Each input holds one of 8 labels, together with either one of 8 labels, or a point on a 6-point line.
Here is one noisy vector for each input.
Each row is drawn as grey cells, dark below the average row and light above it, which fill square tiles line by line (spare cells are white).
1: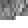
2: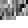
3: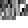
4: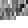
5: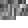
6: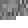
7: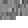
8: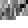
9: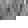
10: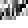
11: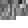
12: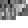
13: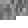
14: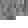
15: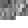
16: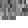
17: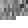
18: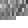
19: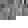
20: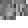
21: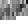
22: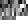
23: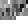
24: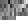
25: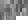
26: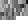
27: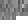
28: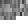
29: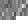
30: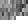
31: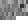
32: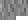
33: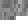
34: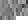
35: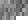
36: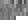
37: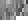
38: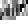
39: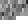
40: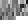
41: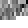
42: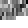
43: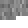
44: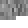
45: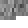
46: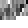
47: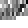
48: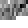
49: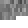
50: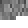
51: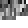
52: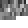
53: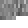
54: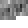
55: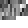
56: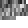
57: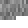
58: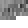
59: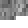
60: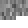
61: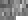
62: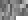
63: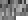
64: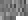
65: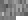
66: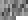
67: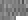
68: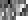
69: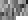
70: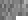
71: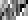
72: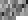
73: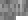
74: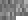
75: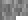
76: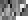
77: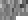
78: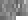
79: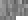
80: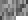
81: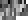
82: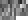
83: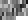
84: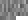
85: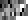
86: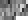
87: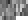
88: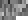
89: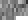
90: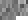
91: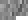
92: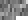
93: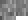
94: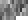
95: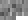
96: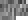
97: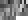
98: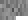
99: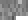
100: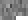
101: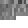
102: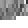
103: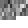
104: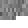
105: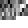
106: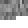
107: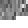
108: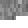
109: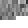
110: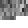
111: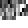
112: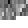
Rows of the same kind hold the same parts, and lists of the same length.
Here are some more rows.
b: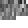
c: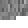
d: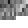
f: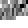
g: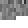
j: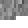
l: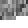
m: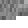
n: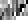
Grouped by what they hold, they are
b, d, g, l, m, n
c, f, j

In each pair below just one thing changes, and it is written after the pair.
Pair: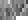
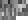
the label
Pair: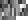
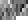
the place on the 6-point line
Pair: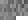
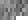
the label
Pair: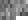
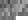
the label
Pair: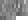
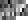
the label
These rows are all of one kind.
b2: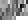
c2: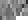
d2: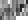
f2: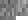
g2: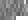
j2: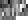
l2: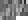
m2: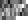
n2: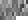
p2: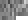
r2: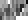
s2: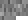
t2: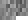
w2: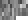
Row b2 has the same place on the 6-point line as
f2, g2 and p2.
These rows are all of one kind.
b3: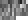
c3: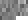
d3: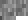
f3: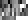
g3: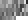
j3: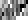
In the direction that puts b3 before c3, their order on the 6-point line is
j3, b3, f3, d3, g3, c3.
